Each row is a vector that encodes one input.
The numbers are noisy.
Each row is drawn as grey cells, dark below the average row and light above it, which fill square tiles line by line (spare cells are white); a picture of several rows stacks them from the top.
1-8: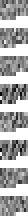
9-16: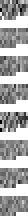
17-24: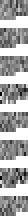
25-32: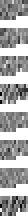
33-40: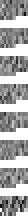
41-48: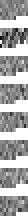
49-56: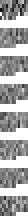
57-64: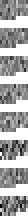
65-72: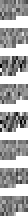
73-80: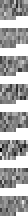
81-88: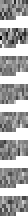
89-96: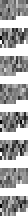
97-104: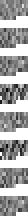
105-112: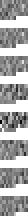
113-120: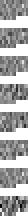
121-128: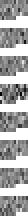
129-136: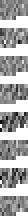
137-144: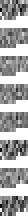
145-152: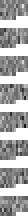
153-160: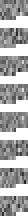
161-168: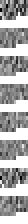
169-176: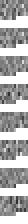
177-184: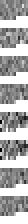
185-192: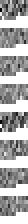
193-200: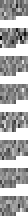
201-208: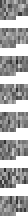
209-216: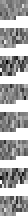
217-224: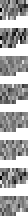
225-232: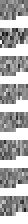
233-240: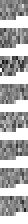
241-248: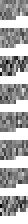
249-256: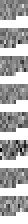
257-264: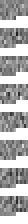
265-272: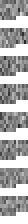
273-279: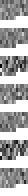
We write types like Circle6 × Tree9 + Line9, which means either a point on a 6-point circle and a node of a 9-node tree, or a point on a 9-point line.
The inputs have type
Bool × (Line7 + Line14) + Line9.
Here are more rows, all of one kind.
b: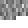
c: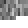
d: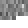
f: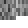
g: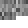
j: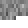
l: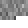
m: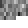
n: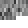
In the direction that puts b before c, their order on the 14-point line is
g, b, l, j, n, d, f, c, m.
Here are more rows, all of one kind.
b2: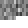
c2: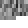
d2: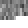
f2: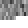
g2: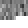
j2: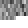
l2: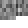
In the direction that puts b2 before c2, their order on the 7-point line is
b2, l2, d2, g2, j2, f2, c2.
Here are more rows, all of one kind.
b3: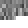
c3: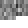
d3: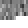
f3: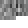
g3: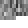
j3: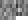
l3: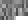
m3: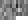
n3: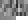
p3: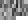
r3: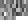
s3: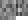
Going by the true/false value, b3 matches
d3 and l3.
